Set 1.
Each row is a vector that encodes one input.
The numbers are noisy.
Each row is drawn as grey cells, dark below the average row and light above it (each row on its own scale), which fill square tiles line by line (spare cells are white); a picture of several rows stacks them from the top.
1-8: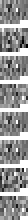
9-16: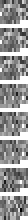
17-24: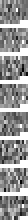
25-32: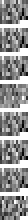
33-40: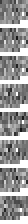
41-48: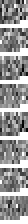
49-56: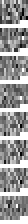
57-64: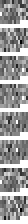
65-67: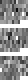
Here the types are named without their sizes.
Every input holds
a label.
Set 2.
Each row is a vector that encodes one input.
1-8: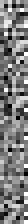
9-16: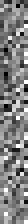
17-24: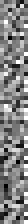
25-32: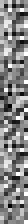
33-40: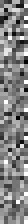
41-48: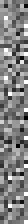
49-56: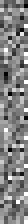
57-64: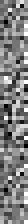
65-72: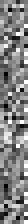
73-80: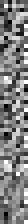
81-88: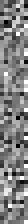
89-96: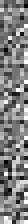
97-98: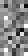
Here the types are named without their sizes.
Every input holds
four true/false values.
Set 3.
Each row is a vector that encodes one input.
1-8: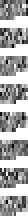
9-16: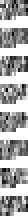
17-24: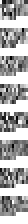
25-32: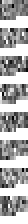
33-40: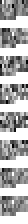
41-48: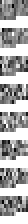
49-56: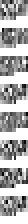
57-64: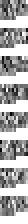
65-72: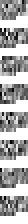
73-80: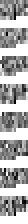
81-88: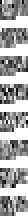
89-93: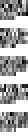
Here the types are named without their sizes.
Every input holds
four true/false values.
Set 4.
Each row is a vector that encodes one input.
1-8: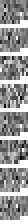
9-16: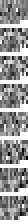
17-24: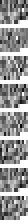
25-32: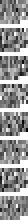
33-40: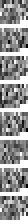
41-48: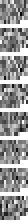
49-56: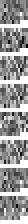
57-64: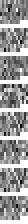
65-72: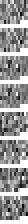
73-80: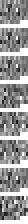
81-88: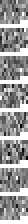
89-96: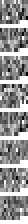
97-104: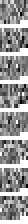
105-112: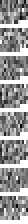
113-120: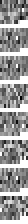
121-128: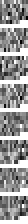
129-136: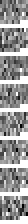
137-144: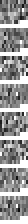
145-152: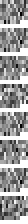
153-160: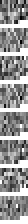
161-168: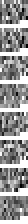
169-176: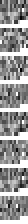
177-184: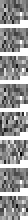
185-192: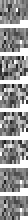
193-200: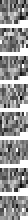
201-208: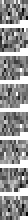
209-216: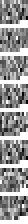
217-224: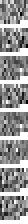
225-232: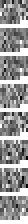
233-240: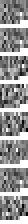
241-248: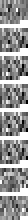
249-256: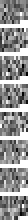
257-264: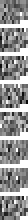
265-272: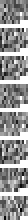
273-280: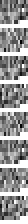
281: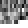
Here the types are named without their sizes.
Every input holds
a label.
